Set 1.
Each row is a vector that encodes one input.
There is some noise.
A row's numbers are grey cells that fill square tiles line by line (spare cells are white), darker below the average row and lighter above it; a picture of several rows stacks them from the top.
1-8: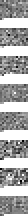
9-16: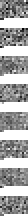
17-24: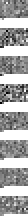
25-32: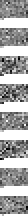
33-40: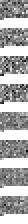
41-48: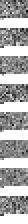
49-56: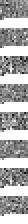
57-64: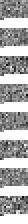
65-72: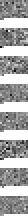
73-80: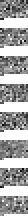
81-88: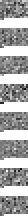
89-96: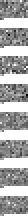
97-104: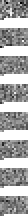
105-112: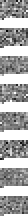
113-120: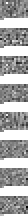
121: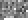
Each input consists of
either a point on an 8-point line, or a list of up to two points on an 11-point line.
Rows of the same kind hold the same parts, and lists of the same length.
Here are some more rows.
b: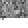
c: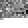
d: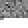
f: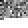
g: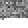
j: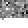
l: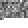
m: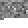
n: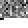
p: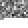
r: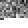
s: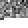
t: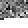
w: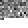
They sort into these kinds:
b, c, d, g, j
f, w
l, m, p
n, r, s, t

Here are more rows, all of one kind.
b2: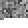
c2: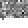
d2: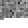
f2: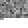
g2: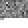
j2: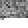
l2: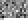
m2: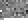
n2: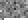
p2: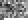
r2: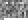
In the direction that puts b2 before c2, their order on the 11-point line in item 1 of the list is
p2, b2, r2, g2, m2, j2, d2, f2, l2, c2, n2.
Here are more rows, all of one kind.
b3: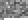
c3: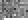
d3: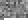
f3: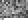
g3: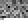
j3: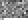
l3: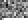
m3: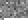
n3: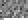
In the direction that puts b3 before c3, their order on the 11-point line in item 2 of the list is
b3, g3, n3, c3, m3, j3, d3, f3, l3.
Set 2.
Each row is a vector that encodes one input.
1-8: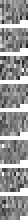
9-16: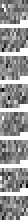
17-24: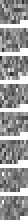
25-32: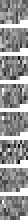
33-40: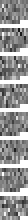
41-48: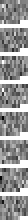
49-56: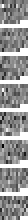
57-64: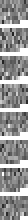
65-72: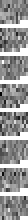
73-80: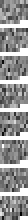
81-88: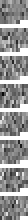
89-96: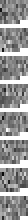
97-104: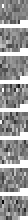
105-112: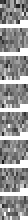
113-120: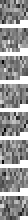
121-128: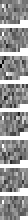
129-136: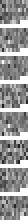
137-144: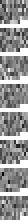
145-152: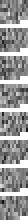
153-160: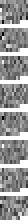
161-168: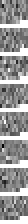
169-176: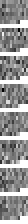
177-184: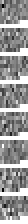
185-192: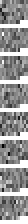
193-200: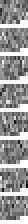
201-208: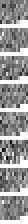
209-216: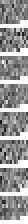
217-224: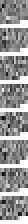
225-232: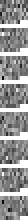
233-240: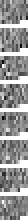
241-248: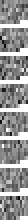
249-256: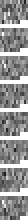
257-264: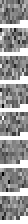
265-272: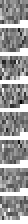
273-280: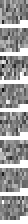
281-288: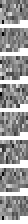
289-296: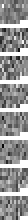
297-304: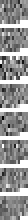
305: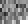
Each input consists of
either a point on a 16-point circle, or a point on an 8-point line, or a point on a 10-point line.
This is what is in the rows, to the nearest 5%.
About 55% of them hold a point on a 16-point circle. About 25% of them hold a point on an 8-point line. The rest hold a point on a 10-point line.
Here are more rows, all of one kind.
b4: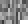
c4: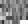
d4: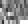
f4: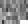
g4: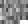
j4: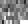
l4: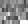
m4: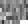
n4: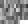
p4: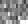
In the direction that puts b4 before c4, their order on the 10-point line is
b4, p4, j4, d4, f4, l4, m4, c4, g4, n4.
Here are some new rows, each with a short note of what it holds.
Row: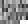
a point on a 10-point line
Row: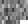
a point on a 16-point circle
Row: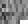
a point on an 8-point line
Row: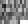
a point on an 8-point line
